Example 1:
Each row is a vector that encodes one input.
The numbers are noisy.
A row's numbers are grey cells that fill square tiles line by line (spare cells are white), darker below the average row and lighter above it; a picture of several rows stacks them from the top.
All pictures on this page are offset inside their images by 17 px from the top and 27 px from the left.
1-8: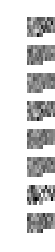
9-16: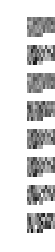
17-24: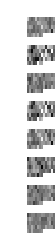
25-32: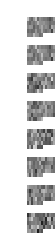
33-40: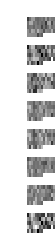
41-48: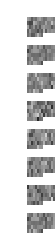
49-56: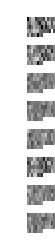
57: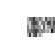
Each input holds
three true/false values.
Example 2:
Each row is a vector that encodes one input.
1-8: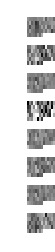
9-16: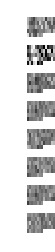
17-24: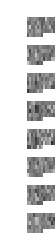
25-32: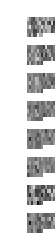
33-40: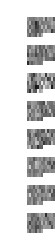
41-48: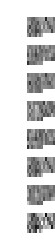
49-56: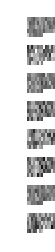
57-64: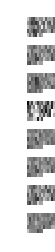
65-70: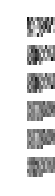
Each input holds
either a fixed value, or three true/false values.
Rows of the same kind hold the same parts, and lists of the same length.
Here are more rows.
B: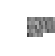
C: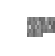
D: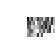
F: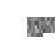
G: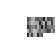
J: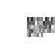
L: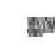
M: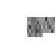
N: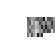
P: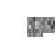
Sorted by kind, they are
B, C, F, G, L, M, N, P
D, J

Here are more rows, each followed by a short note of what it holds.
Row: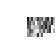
a fixed value
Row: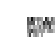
a fixed value
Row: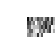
a fixed value
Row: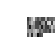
three true/false values
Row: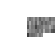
three true/false values
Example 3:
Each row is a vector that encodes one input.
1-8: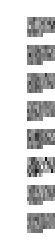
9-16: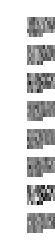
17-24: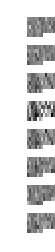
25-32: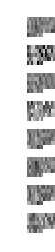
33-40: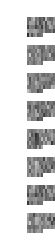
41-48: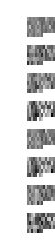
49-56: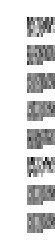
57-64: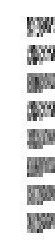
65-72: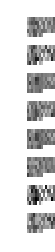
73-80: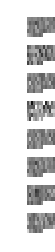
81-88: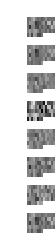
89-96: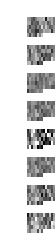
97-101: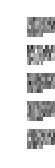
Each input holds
either a fixed value, or three true/false values.
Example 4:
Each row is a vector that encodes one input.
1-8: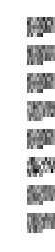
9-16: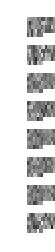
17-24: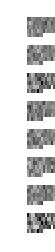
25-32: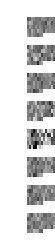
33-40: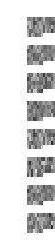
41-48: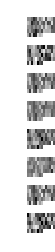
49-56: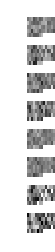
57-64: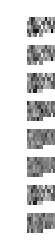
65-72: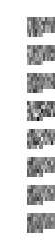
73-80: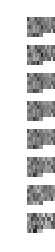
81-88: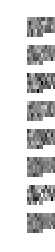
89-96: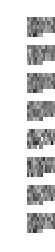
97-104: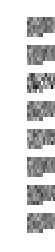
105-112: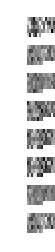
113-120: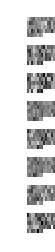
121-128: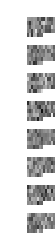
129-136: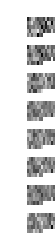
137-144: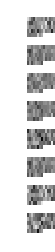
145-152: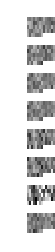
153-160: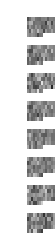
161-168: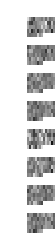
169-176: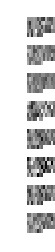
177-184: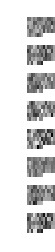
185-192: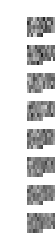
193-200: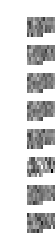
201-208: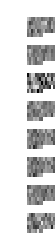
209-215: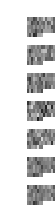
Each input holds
three true/false values.
